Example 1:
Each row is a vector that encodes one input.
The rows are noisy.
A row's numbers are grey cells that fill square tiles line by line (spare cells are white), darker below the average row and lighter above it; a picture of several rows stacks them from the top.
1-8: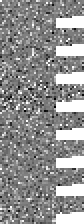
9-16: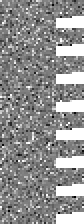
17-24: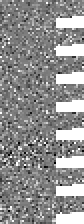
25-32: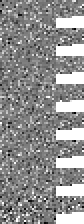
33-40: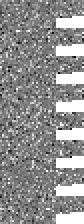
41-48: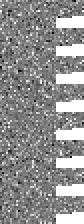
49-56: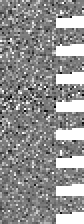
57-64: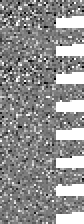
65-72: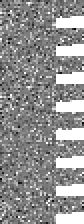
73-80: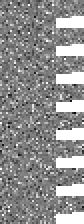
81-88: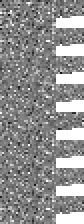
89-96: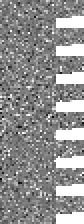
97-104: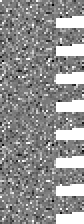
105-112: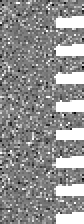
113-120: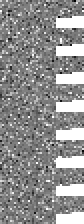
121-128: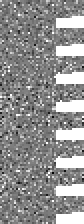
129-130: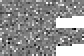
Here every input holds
a list of up to two points on a 6-point line.
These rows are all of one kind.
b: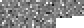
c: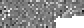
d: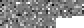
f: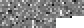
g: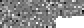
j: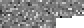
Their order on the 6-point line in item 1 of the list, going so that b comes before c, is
f, b, j, c, g, d.
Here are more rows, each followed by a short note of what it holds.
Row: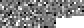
the empty list
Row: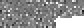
a list of two items
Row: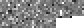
a list of two items
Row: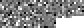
the empty list
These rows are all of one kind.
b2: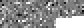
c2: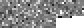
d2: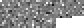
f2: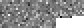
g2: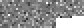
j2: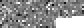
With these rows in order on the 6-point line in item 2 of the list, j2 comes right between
b2 and d2.
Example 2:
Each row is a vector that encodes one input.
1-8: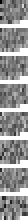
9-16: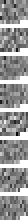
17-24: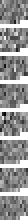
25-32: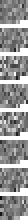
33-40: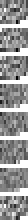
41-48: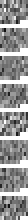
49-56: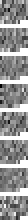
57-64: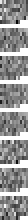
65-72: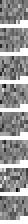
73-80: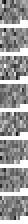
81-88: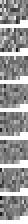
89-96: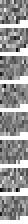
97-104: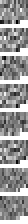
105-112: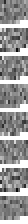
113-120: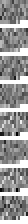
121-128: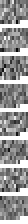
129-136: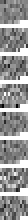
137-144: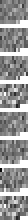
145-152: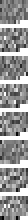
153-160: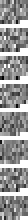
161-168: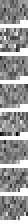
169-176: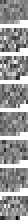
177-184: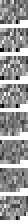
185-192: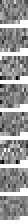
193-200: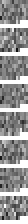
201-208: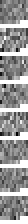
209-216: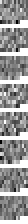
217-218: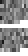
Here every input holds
either a point on an 8-point circle, or a node of a 17-node tree.
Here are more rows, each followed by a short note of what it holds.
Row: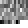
a point on an 8-point circle
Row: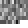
a point on an 8-point circle
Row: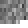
a node of a 17-node tree
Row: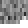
a node of a 17-node tree
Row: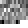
a point on an 8-point circle
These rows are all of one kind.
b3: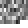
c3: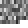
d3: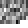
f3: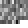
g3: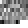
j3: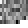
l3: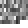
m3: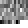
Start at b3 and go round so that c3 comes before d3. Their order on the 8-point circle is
b3, l3, c3, f3, m3, g3, j3, d3.
